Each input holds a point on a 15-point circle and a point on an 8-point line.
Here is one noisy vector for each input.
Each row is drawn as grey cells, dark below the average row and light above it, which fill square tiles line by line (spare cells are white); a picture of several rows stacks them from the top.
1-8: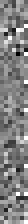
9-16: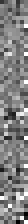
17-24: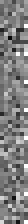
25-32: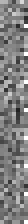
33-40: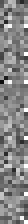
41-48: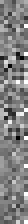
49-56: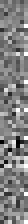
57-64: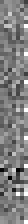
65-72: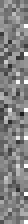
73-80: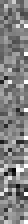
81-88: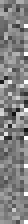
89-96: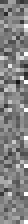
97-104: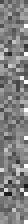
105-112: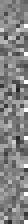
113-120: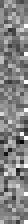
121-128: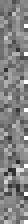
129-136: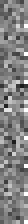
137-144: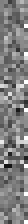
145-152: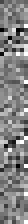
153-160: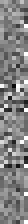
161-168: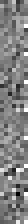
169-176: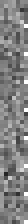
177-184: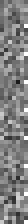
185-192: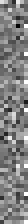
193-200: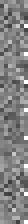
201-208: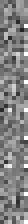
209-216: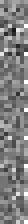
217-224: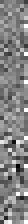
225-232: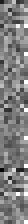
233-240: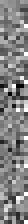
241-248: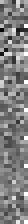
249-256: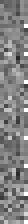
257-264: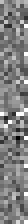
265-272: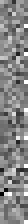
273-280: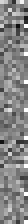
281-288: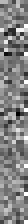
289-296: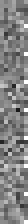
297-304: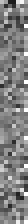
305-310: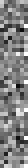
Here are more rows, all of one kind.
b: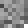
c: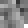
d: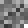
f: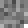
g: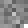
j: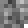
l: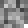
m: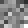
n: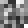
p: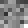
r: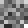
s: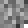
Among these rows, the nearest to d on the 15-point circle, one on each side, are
j and r.
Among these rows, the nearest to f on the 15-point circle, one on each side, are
g and p.
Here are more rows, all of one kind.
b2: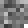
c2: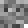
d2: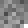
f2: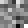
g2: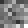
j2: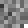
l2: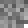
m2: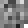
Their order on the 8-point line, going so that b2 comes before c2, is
j2, g2, b2, l2, m2, d2, c2, f2.
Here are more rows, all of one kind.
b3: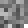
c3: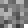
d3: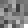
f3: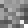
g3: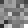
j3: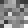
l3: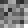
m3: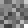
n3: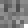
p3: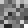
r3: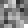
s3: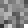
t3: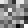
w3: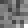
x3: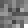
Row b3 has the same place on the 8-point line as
c3, f3, s3 and t3.
